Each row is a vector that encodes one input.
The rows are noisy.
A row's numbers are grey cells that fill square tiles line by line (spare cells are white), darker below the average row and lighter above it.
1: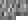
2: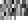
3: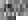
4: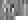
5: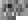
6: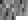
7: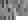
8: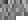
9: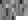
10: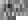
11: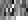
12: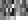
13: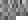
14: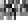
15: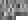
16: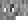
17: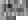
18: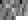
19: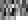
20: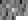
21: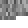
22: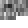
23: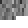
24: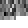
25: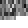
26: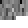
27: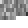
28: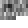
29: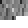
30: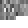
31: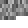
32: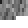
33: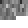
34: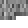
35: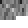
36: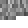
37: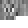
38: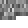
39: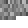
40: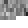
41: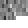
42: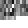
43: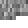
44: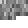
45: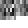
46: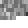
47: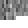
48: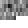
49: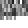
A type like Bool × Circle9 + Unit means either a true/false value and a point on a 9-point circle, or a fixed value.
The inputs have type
Bool × (Circle6 + Unit).
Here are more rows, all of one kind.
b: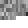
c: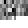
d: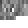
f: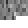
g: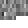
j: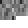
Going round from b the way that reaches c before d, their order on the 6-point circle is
b, c, g, d, j, f.
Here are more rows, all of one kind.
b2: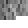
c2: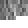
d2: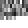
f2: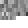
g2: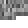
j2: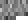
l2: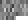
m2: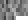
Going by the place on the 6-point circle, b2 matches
c2 and m2.
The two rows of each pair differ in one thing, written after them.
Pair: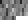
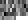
the true/false value
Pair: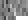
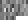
the place on the 6-point circle
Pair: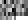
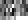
the place on the 6-point circle
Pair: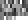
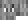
the true/false value
